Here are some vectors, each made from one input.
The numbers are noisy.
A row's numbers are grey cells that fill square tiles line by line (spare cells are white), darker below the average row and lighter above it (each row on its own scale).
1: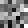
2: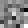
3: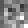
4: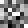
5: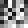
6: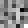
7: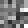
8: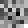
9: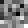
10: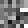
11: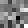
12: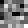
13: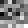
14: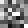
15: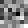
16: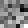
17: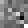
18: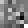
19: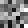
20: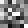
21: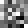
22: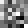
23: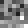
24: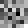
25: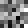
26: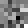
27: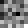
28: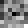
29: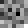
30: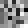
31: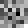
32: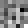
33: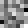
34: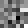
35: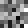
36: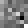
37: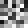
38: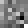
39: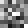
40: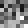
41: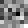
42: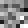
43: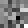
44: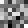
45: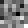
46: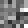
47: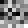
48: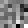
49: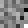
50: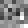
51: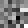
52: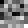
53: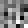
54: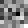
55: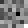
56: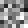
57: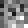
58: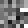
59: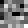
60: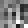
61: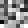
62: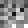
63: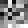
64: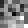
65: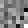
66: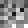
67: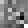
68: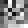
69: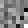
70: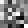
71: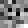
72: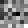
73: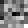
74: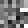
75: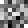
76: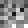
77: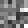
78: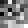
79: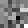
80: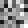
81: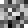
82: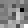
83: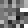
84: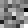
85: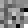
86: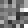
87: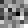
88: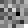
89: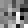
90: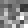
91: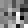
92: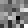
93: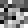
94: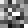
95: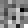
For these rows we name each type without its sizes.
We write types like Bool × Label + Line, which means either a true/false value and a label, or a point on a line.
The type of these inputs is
(Bool × Bool × Bool + Unit) × Line.
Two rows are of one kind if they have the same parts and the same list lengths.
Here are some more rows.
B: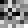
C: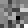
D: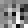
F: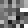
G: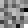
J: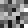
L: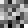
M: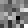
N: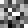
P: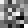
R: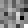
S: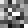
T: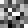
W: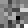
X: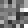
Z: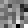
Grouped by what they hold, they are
B, D, G, R, Z
C, F, J, L, M, N, P, S, T, W, X

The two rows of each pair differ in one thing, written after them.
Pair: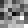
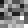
one of the three true/false values
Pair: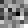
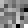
the place on the line
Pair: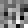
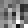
one of the three true/false values
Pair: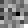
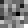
one of the three true/false values
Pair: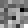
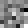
one of the three true/false values
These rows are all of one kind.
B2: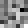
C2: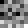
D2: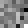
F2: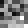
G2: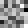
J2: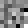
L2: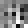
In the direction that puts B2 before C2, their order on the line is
D2, L2, J2, B2, G2, F2, C2.
